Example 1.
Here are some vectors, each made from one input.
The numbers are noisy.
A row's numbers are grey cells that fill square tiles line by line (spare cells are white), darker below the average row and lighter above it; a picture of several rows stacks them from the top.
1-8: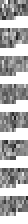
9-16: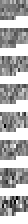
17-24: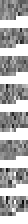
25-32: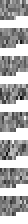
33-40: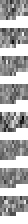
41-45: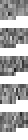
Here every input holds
one of 8 labels.
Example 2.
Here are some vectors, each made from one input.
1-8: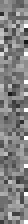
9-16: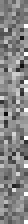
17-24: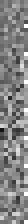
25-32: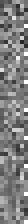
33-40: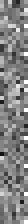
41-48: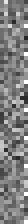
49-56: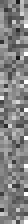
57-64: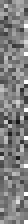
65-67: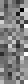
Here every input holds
three true/false values.
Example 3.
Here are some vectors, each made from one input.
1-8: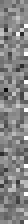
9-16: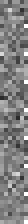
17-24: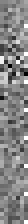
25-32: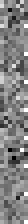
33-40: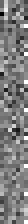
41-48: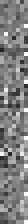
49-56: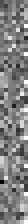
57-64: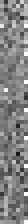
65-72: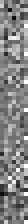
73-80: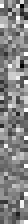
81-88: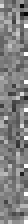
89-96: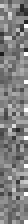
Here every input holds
three true/false values.
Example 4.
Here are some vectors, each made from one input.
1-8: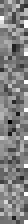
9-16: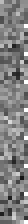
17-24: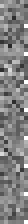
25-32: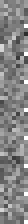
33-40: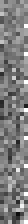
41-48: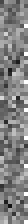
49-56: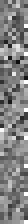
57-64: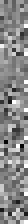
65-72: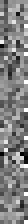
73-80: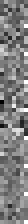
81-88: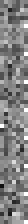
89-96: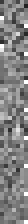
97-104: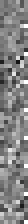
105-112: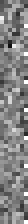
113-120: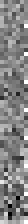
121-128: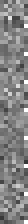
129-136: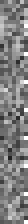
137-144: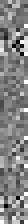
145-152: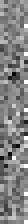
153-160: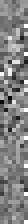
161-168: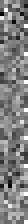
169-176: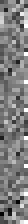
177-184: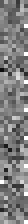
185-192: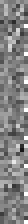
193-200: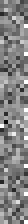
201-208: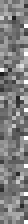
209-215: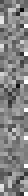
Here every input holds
three true/false values.
